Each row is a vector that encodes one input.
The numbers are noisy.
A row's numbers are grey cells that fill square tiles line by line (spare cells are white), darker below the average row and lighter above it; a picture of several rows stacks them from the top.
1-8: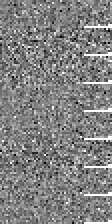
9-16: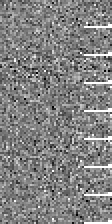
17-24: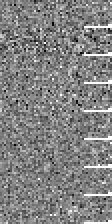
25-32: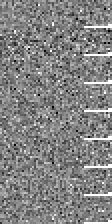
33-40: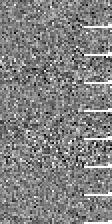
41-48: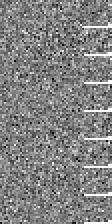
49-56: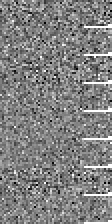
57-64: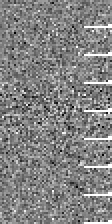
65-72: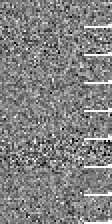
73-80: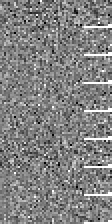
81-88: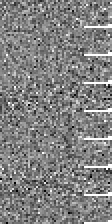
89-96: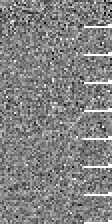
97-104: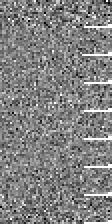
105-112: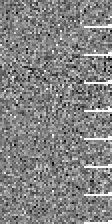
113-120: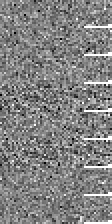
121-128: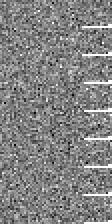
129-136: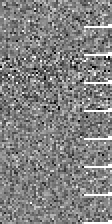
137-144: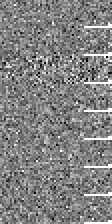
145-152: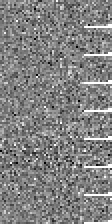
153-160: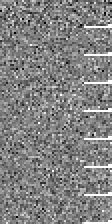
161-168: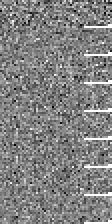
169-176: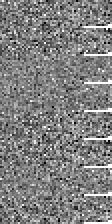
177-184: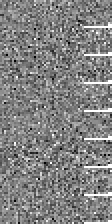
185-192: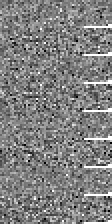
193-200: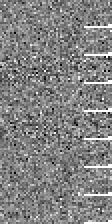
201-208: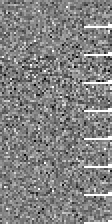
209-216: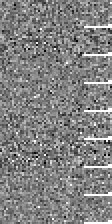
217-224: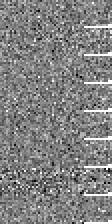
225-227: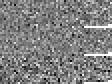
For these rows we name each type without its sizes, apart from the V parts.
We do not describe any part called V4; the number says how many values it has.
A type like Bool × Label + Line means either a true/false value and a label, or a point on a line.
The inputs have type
(Bool × V4 + Line) × (Tree + Unit) + Label.
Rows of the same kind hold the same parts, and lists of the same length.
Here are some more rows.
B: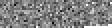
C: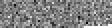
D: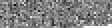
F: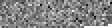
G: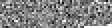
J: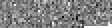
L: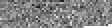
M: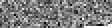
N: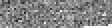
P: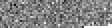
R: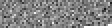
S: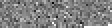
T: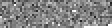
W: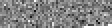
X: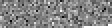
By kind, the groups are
B, C, D, P
F, J, R, T, W, X
G
L, N, S
M

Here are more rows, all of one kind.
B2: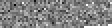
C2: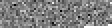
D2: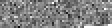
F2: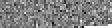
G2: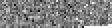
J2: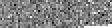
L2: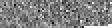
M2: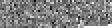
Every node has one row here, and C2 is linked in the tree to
G2.
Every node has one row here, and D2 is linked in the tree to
F2 and L2.
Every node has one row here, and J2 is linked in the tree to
B2.
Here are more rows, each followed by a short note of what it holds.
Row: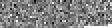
a node of a tree, a true/false value and a value of V4
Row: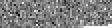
a node of a tree, a true/false value and a value of V4
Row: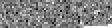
a true/false value and a value of V4
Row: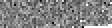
a node of a tree, a true/false value and a value of V4
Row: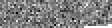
a true/false value and a value of V4
